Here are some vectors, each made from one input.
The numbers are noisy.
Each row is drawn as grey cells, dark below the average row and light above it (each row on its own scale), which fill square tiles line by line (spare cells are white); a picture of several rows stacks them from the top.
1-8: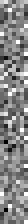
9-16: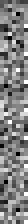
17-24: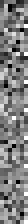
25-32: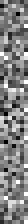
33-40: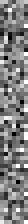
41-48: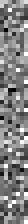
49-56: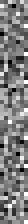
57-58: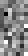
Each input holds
a node of an 8-node tree and three true/false values.
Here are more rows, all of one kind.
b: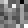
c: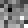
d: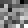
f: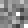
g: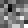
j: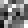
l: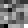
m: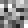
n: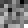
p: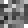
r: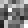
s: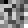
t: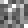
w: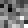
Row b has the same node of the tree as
j, n, r and s.
